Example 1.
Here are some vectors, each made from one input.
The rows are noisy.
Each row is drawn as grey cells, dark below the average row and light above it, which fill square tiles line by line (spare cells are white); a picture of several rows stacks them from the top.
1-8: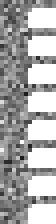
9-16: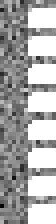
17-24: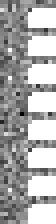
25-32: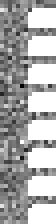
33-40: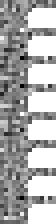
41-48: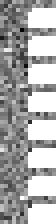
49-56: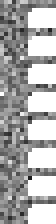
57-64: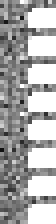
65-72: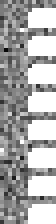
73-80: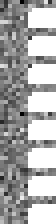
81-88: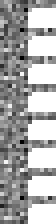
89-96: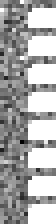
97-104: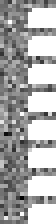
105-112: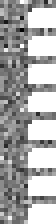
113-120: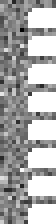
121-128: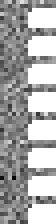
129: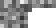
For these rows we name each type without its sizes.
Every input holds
a node of each of two trees and three true/false values.
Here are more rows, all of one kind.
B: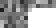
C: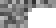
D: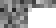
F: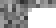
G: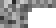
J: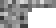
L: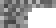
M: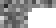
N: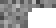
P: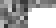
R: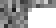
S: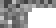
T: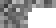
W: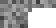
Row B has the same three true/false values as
D, F, P and R.
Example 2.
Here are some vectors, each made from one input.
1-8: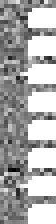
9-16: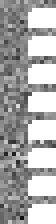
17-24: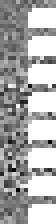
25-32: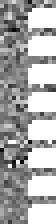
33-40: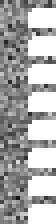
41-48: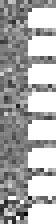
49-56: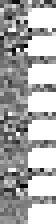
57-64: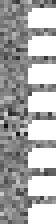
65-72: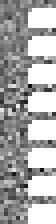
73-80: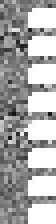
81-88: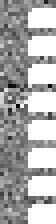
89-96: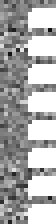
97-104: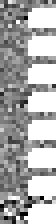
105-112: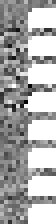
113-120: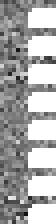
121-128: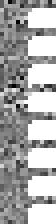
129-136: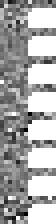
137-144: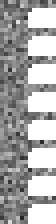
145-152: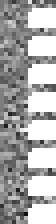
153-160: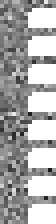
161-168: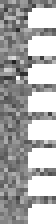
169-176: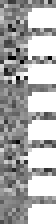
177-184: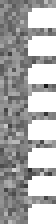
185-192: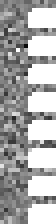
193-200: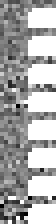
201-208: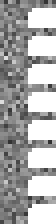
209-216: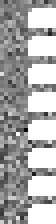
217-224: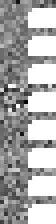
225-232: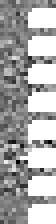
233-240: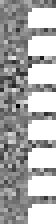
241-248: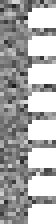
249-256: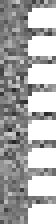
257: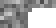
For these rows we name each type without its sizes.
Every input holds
a point on a line, together with either a point on a circle, or three true/false values.
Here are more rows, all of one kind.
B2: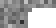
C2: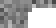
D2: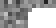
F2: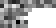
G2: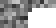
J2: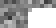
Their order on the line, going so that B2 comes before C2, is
G2, F2, B2, C2, J2, D2.
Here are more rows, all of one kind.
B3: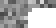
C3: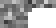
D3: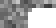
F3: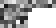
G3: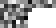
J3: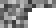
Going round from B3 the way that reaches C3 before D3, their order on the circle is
B3, C3, J3, D3, G3, F3.
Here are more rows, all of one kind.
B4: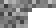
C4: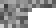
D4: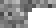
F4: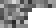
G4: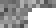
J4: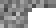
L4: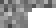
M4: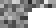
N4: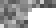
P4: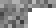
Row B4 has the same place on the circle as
C4, L4 and N4.
